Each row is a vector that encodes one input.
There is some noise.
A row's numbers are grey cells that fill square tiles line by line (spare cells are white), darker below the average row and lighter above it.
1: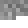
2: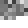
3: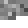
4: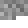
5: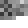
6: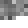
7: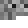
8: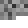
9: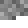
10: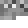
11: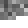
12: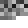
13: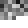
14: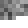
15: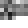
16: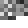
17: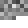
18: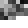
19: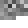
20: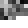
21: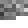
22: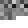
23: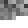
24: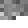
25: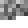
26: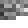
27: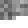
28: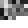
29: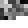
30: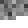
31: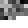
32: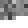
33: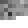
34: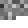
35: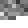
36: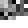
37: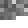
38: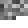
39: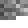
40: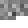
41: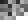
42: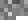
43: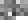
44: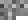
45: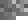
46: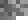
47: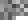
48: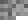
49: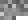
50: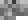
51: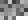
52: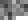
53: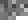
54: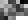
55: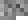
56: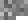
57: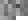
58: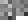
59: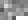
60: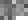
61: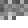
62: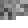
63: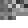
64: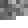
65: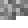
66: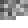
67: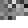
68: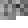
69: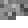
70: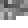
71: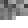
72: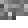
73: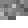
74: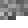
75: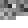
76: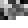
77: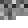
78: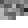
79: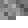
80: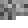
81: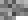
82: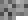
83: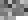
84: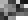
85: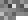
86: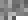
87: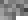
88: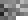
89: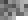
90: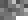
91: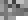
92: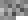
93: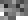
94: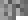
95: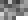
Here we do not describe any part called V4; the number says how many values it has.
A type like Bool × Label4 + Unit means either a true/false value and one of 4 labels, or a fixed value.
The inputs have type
List2(Bool × V4).
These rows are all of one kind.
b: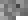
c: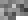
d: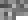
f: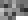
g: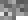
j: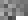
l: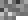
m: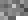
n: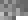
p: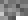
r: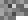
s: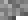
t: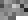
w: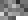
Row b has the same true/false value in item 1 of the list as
g, n, p and s.
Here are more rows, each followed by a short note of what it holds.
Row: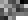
the empty list
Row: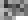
a list of two items
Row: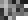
the empty list
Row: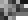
the empty list
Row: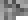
a list of two items
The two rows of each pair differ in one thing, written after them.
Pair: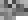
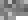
the true/false value in item 2 of the list
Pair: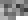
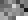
the true/false value in item 1 of the list
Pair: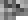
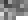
the true/false value in item 2 of the list
